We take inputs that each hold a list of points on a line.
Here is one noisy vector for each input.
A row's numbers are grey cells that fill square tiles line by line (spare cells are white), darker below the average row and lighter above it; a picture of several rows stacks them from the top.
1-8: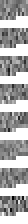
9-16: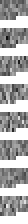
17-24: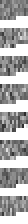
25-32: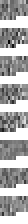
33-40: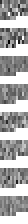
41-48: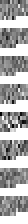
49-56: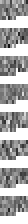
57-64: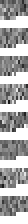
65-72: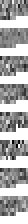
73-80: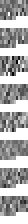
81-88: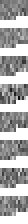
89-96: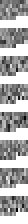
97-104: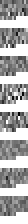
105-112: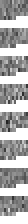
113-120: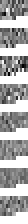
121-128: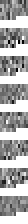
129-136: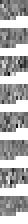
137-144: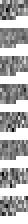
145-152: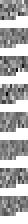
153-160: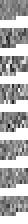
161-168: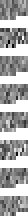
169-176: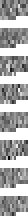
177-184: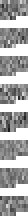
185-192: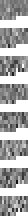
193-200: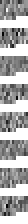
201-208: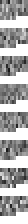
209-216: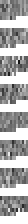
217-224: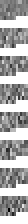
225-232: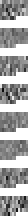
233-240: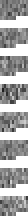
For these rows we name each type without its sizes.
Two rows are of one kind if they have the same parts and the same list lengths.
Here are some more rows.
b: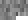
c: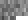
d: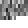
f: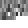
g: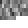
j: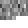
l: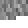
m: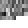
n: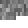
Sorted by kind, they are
b, d, j
c, f, g, n
l
m

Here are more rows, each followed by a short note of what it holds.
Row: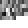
the empty list
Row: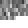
a list of two items
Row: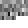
a list of one item
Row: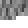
a list of two items
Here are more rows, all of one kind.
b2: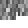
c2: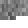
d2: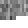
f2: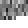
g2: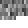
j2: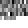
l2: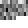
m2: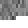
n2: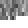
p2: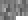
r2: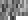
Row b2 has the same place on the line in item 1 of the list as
d2, f2 and g2.
